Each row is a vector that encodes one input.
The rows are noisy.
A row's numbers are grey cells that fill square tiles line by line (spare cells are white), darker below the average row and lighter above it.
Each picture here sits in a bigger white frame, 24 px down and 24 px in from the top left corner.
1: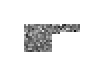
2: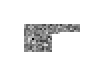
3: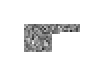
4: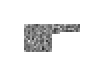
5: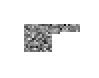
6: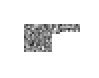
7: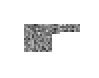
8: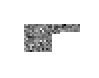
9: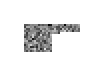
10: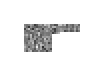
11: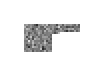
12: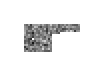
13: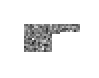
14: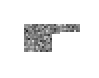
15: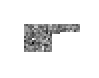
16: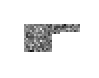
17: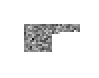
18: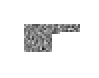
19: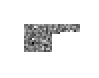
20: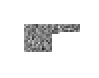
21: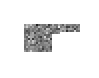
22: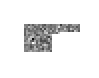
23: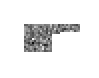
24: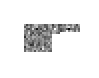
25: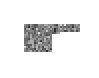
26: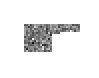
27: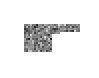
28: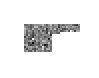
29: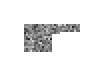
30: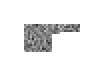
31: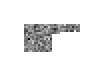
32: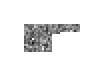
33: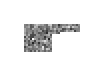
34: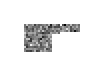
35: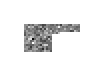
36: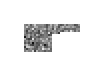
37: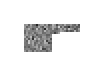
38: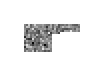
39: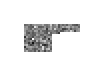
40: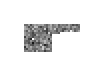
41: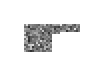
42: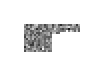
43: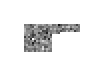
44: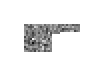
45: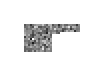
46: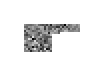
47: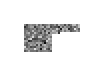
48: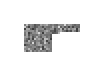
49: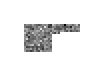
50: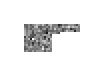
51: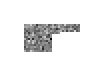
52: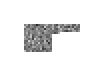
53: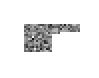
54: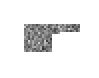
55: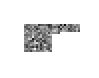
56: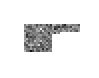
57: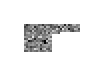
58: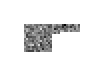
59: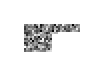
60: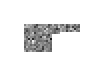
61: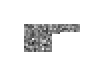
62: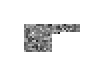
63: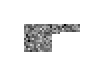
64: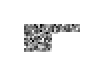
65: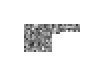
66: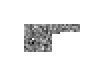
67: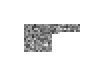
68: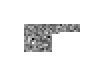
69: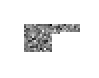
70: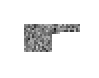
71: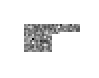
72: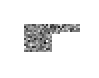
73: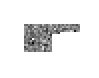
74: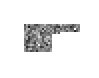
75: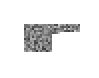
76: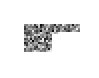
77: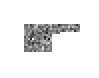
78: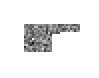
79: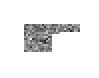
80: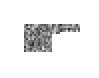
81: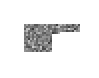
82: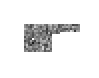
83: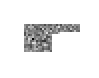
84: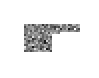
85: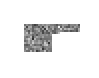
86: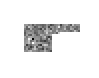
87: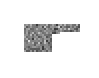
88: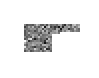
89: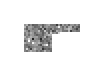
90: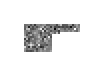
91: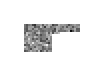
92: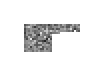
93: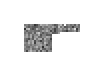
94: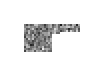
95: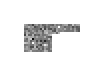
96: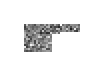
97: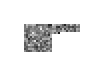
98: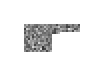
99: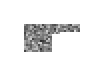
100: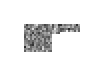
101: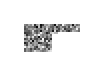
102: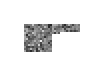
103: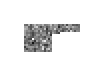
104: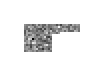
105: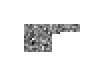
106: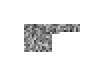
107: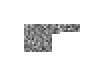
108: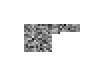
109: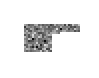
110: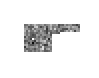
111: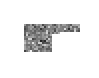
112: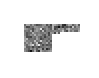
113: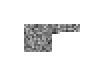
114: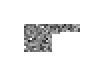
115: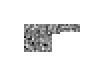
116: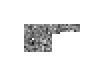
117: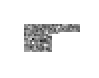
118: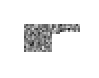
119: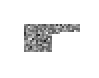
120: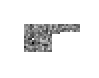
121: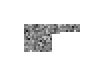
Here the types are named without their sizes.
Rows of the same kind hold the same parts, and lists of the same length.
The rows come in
4 kinds.
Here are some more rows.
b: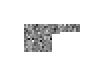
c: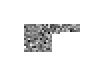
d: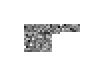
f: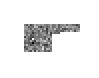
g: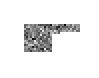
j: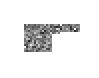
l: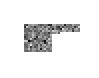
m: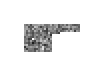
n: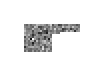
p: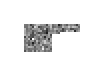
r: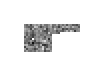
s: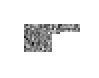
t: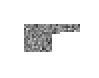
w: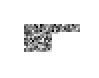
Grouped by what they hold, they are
b, t
c, d, g, j, l
f, m, n, p, r, s
w

